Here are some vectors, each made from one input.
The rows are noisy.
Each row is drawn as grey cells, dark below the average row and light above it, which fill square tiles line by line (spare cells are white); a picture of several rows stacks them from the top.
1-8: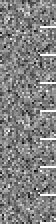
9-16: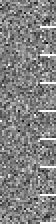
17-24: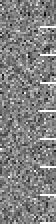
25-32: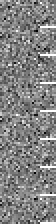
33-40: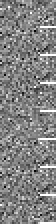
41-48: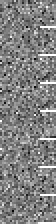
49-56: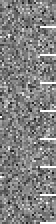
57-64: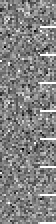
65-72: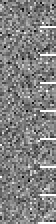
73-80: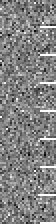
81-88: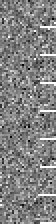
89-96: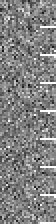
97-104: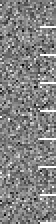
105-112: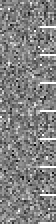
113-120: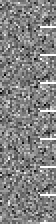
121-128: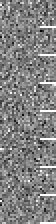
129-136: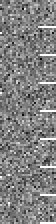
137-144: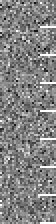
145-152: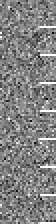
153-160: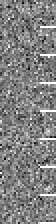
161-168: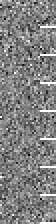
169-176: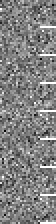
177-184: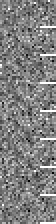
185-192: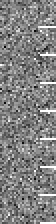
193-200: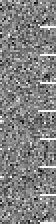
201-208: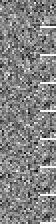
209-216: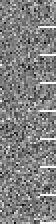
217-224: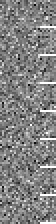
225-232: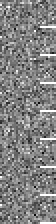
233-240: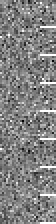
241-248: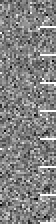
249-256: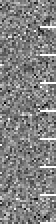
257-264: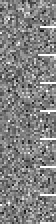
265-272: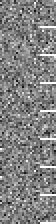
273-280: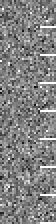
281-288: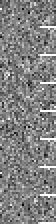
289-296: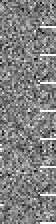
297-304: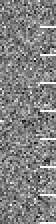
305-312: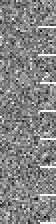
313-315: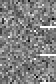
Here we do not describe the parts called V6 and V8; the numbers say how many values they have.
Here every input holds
either a point on a 9-point circle, a point on a 9-point line and a value of V6, or a true/false value and a value of V8.
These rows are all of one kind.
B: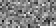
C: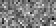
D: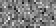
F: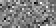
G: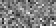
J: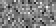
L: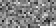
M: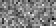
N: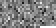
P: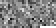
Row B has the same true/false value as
F and L.
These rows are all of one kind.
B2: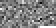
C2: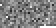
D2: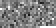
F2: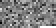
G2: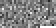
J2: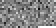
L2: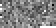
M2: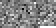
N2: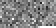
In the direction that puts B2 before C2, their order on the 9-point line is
J2, B2, G2, M2, F2, L2, C2, N2, D2.
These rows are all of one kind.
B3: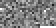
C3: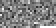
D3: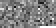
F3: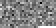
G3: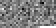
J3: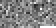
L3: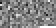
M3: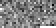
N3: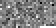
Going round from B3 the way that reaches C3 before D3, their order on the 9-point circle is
B3, C3, J3, M3, F3, N3, L3, G3, D3.
